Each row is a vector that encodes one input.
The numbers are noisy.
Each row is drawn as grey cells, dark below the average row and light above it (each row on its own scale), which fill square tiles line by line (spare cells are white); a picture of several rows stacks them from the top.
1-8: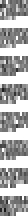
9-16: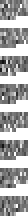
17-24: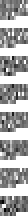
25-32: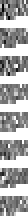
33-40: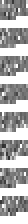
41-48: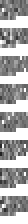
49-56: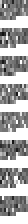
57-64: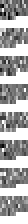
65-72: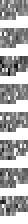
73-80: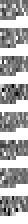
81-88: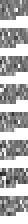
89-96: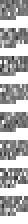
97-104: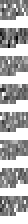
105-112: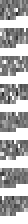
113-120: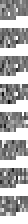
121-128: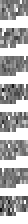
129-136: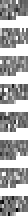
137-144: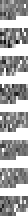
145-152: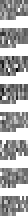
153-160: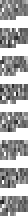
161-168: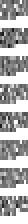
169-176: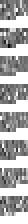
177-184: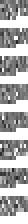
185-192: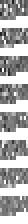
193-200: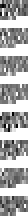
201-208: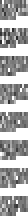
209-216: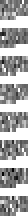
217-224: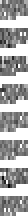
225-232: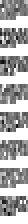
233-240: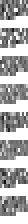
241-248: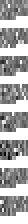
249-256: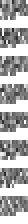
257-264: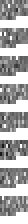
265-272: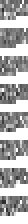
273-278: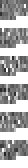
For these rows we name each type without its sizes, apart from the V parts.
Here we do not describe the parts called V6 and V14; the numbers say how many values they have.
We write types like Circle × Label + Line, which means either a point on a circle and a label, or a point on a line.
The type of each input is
Label × Label + V6 × V14.
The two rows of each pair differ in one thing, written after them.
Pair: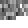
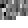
the value of V6
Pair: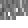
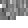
the value of V14
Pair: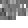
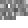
the value of V6
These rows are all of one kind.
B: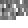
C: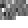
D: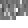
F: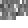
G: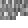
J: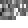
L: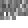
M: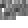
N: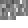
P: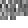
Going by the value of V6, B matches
F and N.
